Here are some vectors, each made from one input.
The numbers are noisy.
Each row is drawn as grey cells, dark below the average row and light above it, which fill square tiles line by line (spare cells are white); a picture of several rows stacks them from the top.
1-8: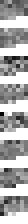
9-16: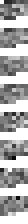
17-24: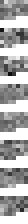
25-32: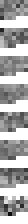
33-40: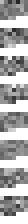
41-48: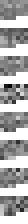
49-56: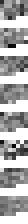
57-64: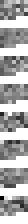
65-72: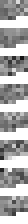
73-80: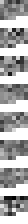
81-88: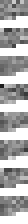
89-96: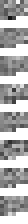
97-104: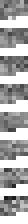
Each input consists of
either a point on a 5-point line, or three true/false values.
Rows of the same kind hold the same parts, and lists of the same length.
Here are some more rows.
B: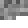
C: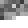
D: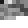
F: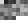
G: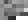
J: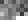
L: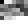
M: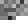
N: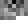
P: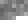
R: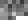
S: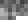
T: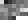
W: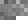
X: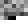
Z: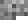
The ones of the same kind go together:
B, C, F, G, M, P, T, W, X, Z
D, J, L, N, R, S

